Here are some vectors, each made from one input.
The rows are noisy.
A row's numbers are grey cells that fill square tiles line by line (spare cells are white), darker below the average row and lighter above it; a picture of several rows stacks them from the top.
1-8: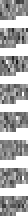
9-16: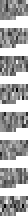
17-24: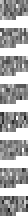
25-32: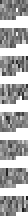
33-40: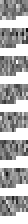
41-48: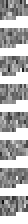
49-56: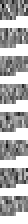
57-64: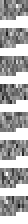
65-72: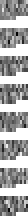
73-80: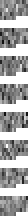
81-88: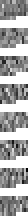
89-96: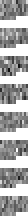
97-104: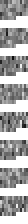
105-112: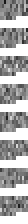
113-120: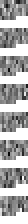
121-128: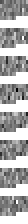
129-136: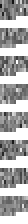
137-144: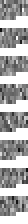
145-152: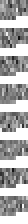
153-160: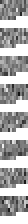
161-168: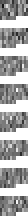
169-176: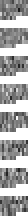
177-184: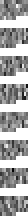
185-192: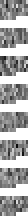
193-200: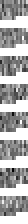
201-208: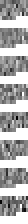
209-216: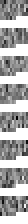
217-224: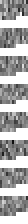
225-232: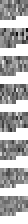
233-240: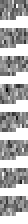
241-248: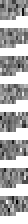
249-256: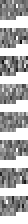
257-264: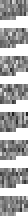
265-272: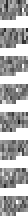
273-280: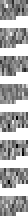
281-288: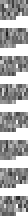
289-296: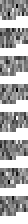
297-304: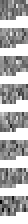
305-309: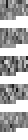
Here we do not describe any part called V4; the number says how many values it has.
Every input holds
either three labels (each one of 10), or a point on an 8-point line and a value of V4.
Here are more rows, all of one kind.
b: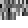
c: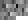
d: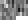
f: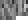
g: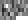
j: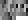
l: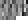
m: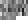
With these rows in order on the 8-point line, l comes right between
b and m.
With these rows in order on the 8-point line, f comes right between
c and d.
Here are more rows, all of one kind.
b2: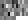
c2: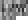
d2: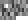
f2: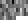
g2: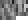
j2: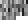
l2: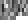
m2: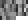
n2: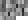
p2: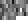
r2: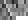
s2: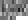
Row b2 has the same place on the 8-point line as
d2 and l2.
